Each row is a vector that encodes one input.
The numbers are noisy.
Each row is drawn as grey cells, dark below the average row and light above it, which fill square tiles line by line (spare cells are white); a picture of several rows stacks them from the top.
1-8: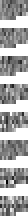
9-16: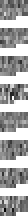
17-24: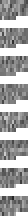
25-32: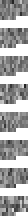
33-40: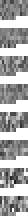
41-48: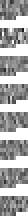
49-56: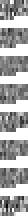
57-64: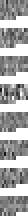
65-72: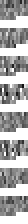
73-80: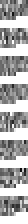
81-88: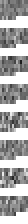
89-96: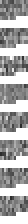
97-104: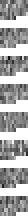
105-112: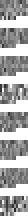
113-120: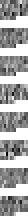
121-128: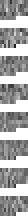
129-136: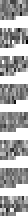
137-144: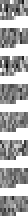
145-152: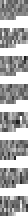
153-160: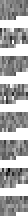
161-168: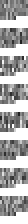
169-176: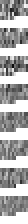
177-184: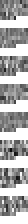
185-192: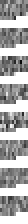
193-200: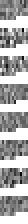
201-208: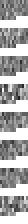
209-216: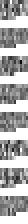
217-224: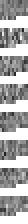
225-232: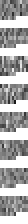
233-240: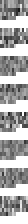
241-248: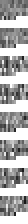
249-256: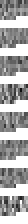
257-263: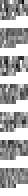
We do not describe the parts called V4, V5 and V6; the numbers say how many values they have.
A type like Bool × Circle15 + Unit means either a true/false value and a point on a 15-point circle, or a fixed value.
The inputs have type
(Line7 + Line8) × Tree9 + V4 × V5 × V6.
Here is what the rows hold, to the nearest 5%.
About 75% of them hold a node of a 9-node tree, together with either a point on a 7-point line, or a point on an 8-point line. The rest hold a value of V4, a value of V5 and a value of V6.
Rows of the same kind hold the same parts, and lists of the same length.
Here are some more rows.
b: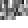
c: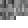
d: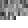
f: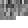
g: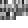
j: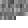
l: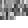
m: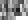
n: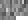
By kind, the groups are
b, g, l, m
c, j
d, f, n

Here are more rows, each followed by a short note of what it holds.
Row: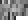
a point on a 7-point line and a node of a 9-node tree
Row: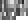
a value of V4, a value of V5 and a value of V6
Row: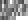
a value of V4, a value of V5 and a value of V6
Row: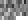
a point on a 7-point line and a node of a 9-node tree
